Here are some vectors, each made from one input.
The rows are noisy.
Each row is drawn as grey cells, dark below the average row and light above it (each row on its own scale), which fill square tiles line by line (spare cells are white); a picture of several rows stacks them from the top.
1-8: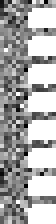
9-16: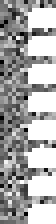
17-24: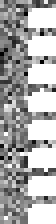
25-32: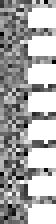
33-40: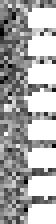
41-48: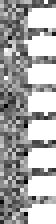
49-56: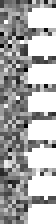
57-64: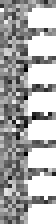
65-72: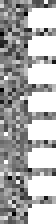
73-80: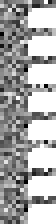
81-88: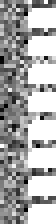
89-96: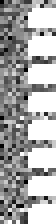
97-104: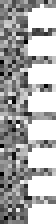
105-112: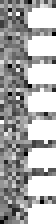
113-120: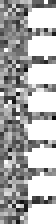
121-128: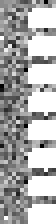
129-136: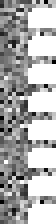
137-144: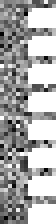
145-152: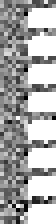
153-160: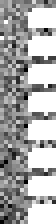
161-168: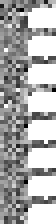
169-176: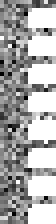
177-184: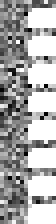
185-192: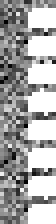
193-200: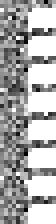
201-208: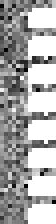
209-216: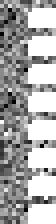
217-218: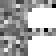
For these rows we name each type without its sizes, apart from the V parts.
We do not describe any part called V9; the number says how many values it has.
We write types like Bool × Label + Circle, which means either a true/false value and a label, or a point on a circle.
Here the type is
List(Line) + V9 × V9.
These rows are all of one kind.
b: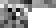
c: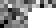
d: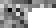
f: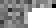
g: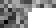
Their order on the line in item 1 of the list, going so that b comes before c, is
f, d, b, g, c.
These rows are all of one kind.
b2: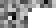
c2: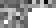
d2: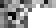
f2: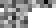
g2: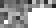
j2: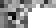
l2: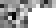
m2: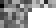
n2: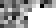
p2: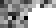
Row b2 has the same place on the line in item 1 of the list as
d2, j2, l2 and m2.
